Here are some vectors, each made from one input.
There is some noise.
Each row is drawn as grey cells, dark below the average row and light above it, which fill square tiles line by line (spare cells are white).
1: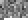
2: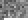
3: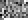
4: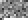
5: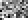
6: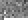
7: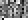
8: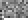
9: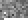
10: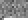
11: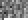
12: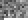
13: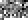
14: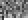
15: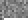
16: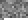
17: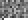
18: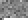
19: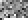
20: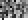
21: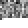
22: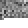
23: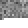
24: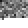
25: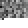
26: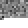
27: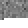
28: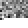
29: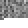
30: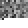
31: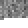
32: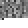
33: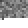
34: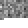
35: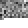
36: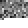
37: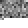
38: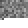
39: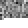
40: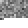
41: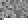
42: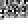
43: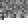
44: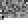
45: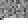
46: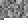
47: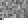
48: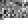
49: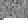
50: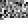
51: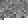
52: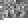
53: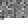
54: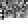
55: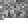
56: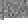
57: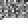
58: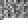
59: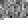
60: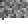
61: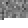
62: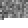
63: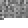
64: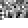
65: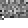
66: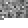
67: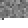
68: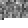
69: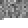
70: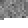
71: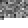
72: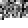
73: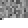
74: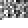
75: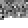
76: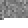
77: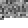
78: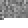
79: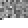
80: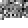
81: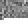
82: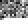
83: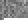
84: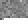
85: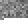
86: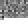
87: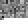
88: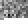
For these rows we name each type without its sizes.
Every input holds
either a label, or a point on a line.
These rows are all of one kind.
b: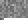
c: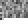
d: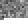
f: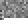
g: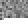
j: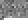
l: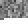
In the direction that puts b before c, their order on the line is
j, b, c, f, d, l, g.
